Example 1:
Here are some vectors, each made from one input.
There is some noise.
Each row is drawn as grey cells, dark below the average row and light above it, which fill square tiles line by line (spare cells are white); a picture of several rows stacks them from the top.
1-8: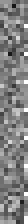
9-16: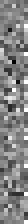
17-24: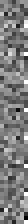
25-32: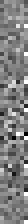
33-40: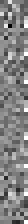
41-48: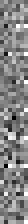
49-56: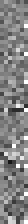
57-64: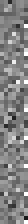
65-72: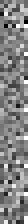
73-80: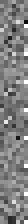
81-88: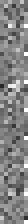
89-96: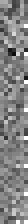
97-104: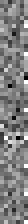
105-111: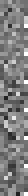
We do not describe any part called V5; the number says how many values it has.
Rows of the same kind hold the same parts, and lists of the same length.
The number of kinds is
2.
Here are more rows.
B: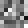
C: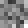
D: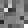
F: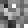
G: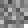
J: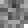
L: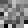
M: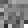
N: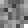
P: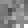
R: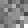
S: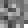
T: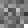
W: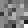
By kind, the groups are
B, C, G, J, N, P, R
D, F, L, M, S, T, W

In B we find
a point on an 11-point line and a value of V5.
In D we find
one of 4 labels and a value of V5.
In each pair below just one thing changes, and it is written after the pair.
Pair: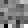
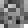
the value of V5
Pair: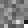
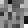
the label
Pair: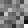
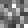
the value of V5
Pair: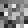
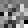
the label
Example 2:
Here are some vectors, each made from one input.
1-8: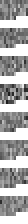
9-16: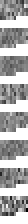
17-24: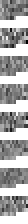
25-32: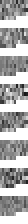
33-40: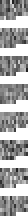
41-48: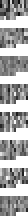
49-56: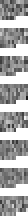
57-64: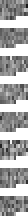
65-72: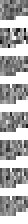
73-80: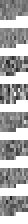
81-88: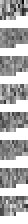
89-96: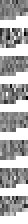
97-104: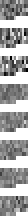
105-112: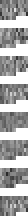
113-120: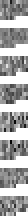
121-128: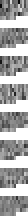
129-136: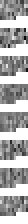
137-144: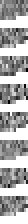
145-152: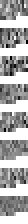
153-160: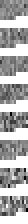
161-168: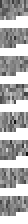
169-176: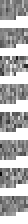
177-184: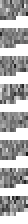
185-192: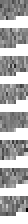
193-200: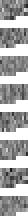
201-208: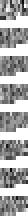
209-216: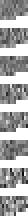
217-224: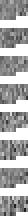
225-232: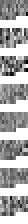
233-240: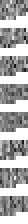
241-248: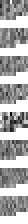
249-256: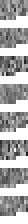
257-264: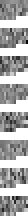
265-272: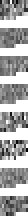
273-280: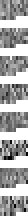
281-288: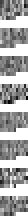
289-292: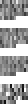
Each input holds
a list of up to three points on a 13-point circle.
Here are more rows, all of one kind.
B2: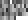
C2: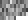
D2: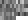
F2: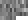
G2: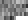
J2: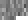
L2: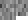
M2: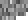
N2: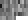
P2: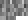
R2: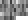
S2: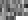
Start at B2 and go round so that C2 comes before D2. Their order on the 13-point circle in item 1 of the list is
B2, J2, S2, P2, G2, C2, R2, L2, N2, D2, M2, F2.
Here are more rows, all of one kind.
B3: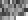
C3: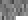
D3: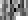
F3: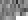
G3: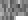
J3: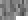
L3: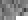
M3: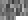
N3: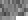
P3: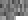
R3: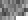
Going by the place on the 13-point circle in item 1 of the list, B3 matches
J3, N3, P3 and R3.
